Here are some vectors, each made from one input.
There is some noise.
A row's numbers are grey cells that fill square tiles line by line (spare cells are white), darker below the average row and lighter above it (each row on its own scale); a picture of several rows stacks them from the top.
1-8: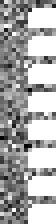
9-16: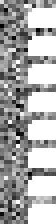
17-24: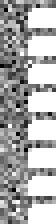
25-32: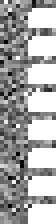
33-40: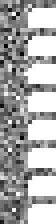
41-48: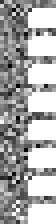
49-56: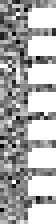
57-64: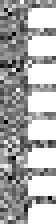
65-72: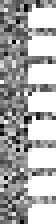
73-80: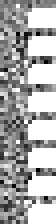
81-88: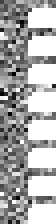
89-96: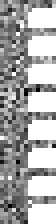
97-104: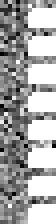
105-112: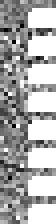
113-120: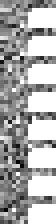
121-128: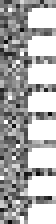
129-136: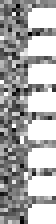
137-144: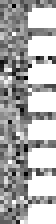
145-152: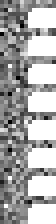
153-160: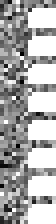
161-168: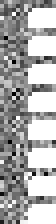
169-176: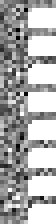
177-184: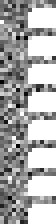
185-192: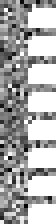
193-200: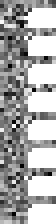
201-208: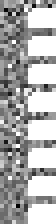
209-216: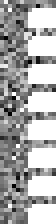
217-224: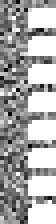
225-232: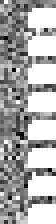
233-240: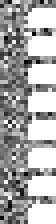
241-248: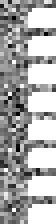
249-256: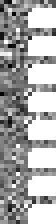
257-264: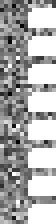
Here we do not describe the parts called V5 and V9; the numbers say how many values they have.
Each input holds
a value of V9, together with either two labels (each one of 6) and four true/false values, or a value of V5.
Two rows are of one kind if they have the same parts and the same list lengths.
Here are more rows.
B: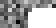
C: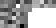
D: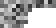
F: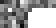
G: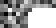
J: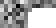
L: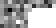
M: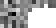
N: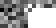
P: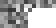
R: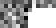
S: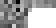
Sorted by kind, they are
B, C, D, F, G, J, M, R, S
L, N, P

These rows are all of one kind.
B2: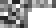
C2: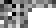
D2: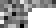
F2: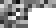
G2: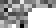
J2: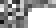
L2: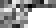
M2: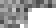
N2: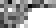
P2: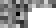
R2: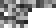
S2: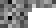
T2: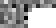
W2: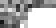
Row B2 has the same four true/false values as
F2, J2, S2 and W2.
